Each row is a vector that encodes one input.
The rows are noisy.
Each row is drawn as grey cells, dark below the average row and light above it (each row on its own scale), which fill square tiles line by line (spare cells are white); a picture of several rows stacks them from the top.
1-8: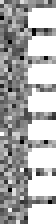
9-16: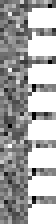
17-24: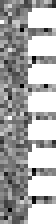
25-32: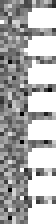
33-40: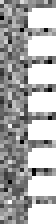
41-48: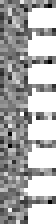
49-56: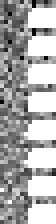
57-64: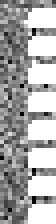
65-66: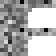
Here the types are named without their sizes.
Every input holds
either a point on a line, or a node of a tree.
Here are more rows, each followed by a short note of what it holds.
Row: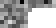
a point on a line
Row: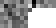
a point on a line
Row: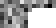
a node of a tree
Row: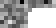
a point on a line
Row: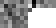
a point on a line
